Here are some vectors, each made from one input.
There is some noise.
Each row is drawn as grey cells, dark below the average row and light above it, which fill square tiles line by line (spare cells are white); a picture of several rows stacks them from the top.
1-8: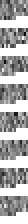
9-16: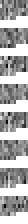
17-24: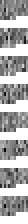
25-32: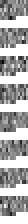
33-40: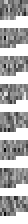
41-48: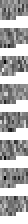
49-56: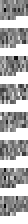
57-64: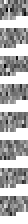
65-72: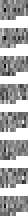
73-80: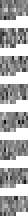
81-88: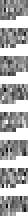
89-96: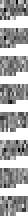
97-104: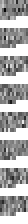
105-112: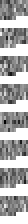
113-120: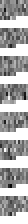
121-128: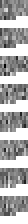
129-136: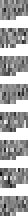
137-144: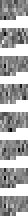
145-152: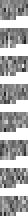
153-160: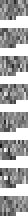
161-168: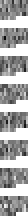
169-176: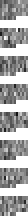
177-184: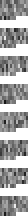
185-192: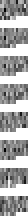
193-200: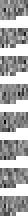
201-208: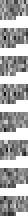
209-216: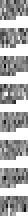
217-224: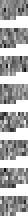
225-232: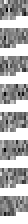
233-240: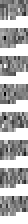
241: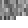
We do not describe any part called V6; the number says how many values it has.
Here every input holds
either a point on a 4-point line, or a node of an 8-node tree, or a list of up to two items, each a true/false value and a value of V6.
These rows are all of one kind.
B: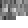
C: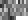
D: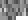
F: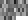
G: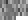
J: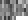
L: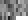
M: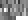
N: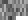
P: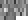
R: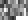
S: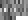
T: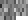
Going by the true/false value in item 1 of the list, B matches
J and L.
